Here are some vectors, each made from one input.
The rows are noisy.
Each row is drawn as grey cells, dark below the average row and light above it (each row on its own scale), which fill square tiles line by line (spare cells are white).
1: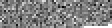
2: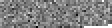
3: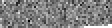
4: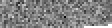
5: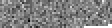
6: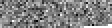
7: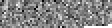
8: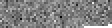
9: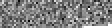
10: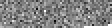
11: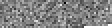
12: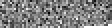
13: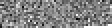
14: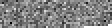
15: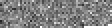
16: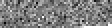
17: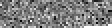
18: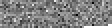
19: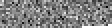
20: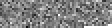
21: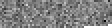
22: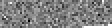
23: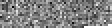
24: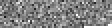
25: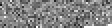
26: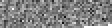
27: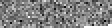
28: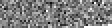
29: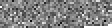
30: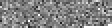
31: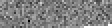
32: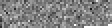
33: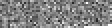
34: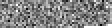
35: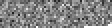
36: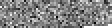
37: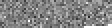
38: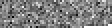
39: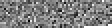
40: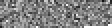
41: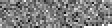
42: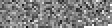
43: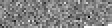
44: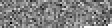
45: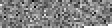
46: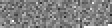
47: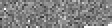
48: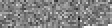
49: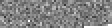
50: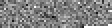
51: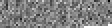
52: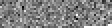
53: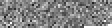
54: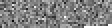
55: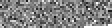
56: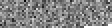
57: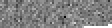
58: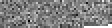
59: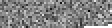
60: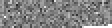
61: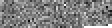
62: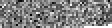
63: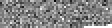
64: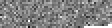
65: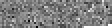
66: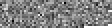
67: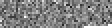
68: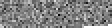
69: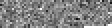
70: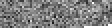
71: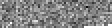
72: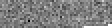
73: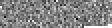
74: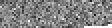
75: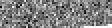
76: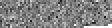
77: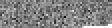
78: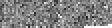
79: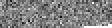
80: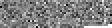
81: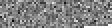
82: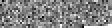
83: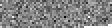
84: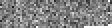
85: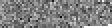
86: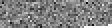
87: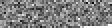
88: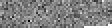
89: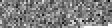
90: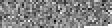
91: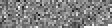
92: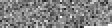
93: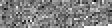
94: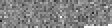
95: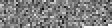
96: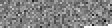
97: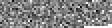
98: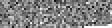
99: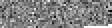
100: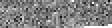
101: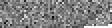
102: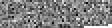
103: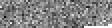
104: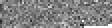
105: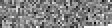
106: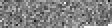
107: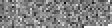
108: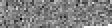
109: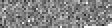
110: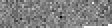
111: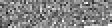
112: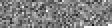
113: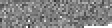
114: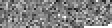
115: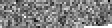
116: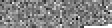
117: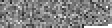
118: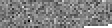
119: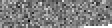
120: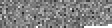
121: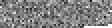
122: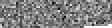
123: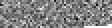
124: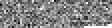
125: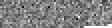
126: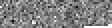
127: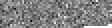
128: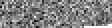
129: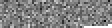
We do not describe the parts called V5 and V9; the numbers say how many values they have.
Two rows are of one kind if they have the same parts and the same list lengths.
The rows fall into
2 kinds.
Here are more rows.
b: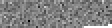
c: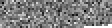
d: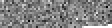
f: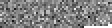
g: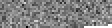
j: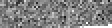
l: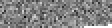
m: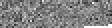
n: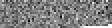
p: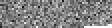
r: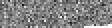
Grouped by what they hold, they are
b, c, d, j, l, m, n
f, g, p, r

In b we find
a point on a 4-point line, three true/false values and a value of V5.
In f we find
a point on a 4-point line, a value of V5 and a value of V9.
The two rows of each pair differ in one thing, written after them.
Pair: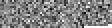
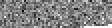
the value of V9
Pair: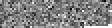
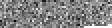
the value of V9
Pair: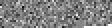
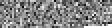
the value of V5
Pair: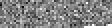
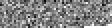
the place on the 4-point line
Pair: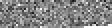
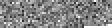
the value of V9
